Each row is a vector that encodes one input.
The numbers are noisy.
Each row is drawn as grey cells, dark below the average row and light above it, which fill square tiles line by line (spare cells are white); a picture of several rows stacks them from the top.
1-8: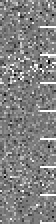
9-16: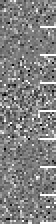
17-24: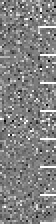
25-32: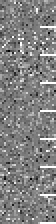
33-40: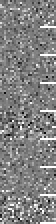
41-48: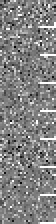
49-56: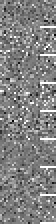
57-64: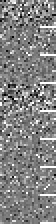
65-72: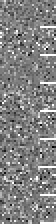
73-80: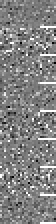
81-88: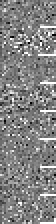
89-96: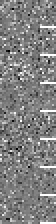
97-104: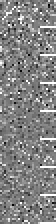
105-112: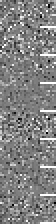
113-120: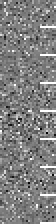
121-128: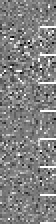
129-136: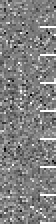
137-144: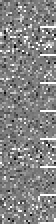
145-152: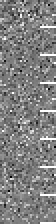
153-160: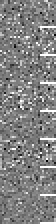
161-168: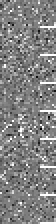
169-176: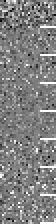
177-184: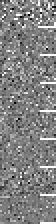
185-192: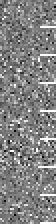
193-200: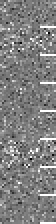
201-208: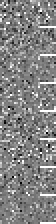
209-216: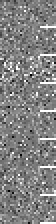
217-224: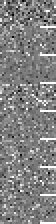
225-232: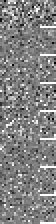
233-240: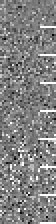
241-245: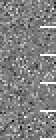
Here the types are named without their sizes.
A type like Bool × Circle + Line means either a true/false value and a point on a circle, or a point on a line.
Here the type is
Bool × List(Circle).
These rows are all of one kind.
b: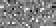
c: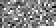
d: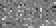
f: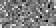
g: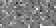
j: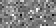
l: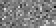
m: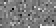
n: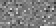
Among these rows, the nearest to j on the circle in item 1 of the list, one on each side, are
g and n.
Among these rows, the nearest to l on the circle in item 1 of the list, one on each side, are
d and f.
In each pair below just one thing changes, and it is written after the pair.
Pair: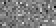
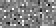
the true/false value
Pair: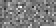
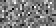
the true/false value
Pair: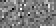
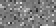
the true/false value
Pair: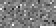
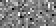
the place on the circle in item 1 of the list
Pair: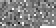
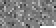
the place on the circle in item 1 of the list
